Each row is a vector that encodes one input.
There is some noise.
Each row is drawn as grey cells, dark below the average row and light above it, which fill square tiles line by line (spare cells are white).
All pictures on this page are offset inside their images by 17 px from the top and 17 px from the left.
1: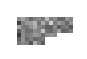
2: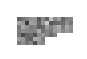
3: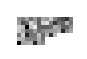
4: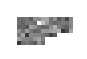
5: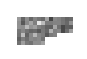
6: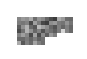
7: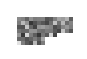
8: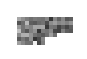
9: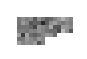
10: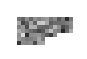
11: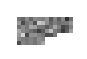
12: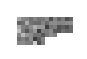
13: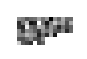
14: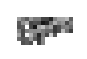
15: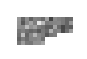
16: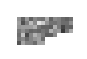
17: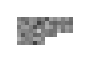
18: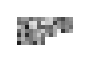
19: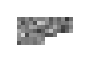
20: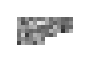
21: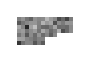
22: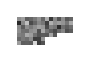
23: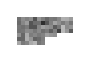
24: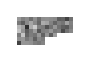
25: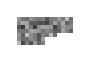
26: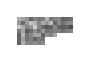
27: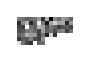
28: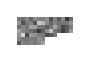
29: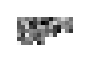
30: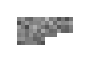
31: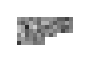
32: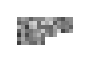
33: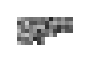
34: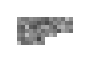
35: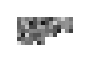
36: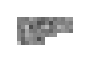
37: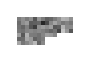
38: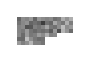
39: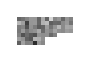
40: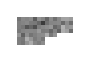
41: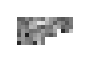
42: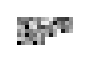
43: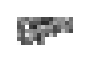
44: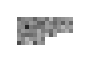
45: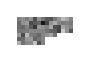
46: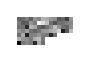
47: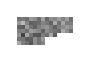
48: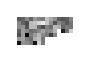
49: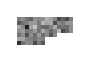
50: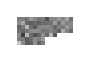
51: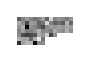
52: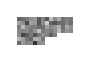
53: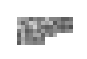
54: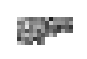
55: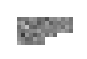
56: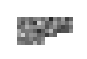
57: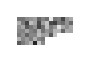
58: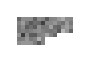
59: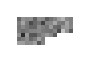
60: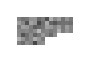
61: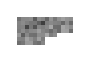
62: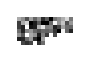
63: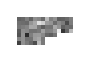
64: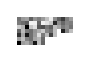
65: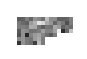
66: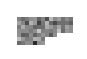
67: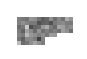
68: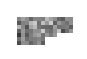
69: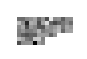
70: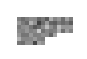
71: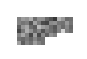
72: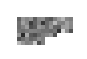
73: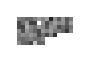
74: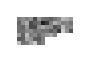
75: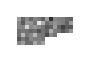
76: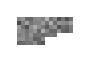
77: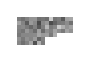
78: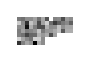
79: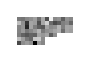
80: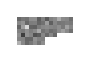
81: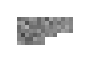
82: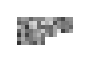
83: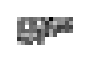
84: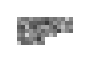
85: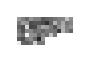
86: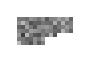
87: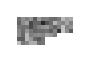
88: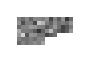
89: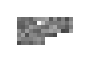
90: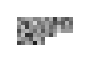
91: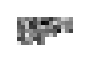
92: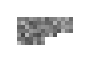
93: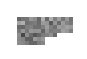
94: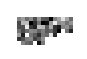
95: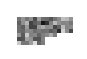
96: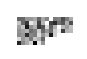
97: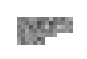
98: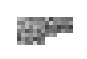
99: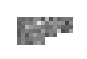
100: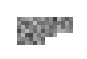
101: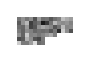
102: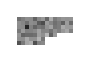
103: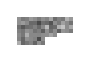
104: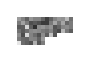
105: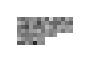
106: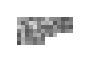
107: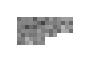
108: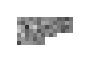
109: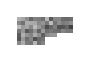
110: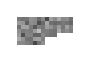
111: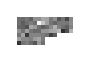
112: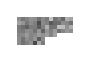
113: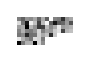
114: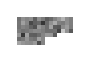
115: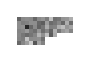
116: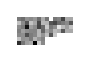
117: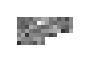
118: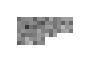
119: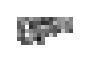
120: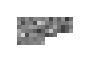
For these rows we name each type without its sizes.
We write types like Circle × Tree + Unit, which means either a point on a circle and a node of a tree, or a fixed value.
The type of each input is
Bool × Bool × Bool + List(Line).
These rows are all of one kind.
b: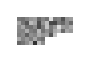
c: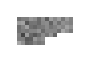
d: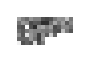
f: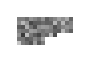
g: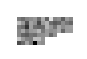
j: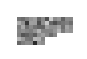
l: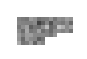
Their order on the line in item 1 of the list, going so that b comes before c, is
l, b, d, g, j, f, c.
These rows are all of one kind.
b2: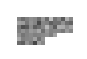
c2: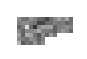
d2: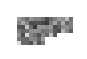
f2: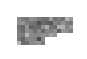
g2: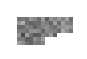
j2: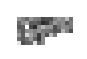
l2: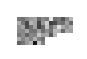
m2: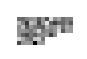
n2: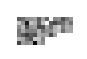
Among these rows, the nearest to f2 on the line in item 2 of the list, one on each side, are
d2 and n2.
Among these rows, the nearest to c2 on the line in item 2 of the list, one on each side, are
j2 and m2.
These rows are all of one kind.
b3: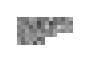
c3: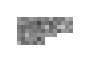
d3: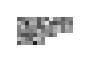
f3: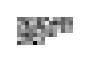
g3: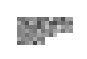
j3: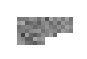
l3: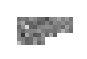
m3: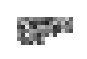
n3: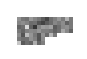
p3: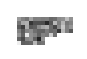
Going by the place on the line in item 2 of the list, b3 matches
d3, g3, l3 and n3.
